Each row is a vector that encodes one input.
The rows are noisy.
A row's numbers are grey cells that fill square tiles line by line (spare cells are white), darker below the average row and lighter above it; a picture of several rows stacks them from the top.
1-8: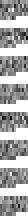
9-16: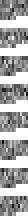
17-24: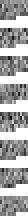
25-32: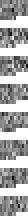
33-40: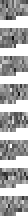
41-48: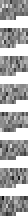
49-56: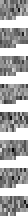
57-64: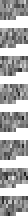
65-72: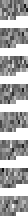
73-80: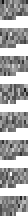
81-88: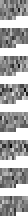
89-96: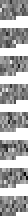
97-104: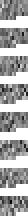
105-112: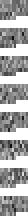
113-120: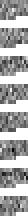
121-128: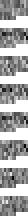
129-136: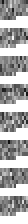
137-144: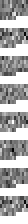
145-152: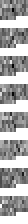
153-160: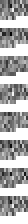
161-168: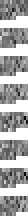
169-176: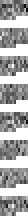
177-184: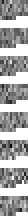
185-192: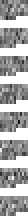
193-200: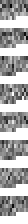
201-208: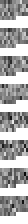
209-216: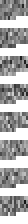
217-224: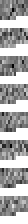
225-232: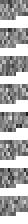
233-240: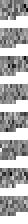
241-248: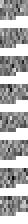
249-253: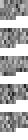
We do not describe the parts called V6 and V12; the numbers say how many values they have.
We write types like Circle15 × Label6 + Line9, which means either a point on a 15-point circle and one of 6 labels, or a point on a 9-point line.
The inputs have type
(Bool × Bool × Bool + (Tree10 + Tree13) × V12) × V6.
